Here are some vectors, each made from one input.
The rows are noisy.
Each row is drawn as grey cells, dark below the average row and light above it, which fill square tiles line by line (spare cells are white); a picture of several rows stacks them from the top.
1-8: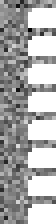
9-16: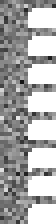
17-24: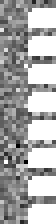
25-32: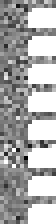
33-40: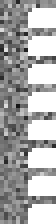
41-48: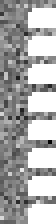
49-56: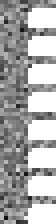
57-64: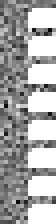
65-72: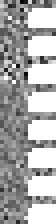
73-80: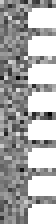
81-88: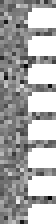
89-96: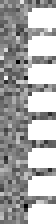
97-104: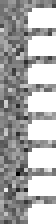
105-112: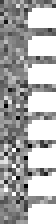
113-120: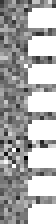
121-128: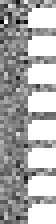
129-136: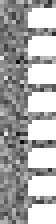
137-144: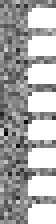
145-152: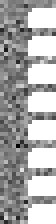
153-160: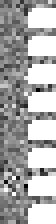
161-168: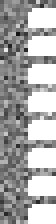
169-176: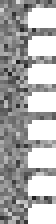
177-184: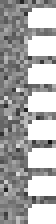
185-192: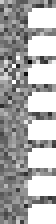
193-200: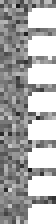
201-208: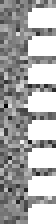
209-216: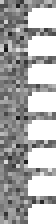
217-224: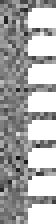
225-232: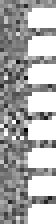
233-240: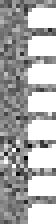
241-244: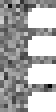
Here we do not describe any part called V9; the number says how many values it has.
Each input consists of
a list of up to two items, each a true/false value and a value of V9.
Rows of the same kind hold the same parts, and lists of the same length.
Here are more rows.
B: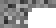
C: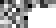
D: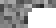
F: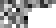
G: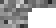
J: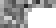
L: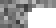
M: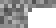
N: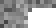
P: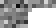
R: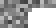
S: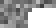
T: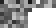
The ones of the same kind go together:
B, D, G, M, N, R, S, T
C, F
J, L, P

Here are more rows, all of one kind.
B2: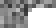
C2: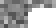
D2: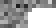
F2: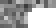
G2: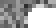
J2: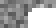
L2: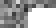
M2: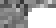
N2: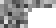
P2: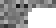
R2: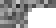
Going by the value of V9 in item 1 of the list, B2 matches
C2 and J2.
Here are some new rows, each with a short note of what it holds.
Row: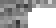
a list of one item
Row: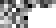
the empty list
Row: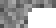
a list of two items
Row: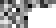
the empty list
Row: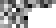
the empty list
